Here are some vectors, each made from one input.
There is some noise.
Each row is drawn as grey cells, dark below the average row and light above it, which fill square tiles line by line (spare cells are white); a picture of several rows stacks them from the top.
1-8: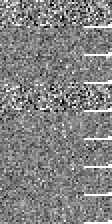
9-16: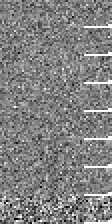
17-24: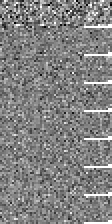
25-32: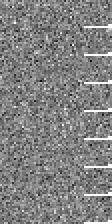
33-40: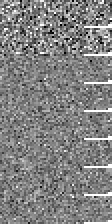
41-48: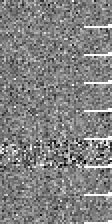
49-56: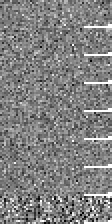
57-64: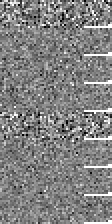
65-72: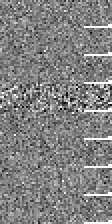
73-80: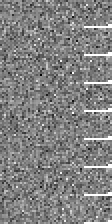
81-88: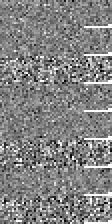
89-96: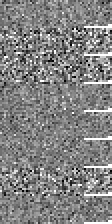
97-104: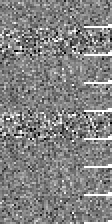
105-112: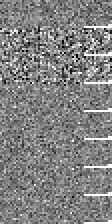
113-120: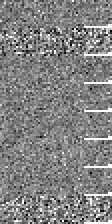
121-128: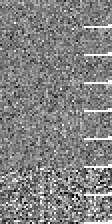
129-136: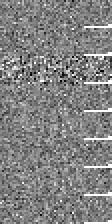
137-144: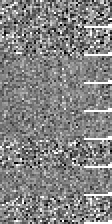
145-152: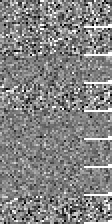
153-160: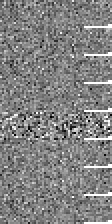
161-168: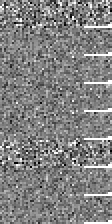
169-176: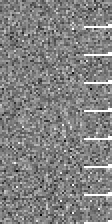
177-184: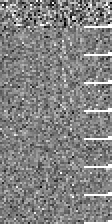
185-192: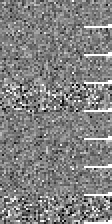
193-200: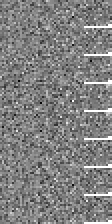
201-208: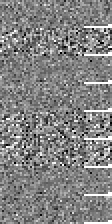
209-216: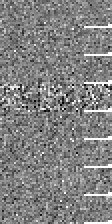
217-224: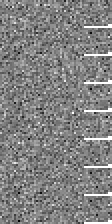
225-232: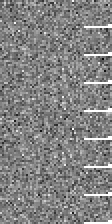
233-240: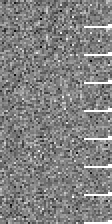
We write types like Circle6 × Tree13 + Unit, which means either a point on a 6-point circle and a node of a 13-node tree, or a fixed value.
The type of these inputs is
(Circle10 × (Line5 + Tree10) + Label6) × Label6.
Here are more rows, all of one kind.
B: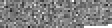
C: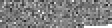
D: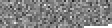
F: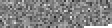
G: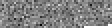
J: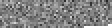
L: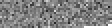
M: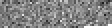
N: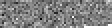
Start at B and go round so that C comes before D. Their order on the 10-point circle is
B, J, G, L, N, C, D, F, M.
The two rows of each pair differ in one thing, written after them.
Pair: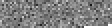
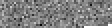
the place on the 10-point circle
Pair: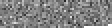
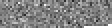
the place on the 5-point line
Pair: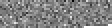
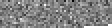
the place on the 5-point line
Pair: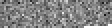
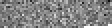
the place on the 10-point circle
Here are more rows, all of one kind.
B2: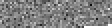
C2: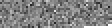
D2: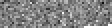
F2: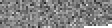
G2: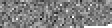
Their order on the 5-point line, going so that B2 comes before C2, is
G2, F2, B2, D2, C2.
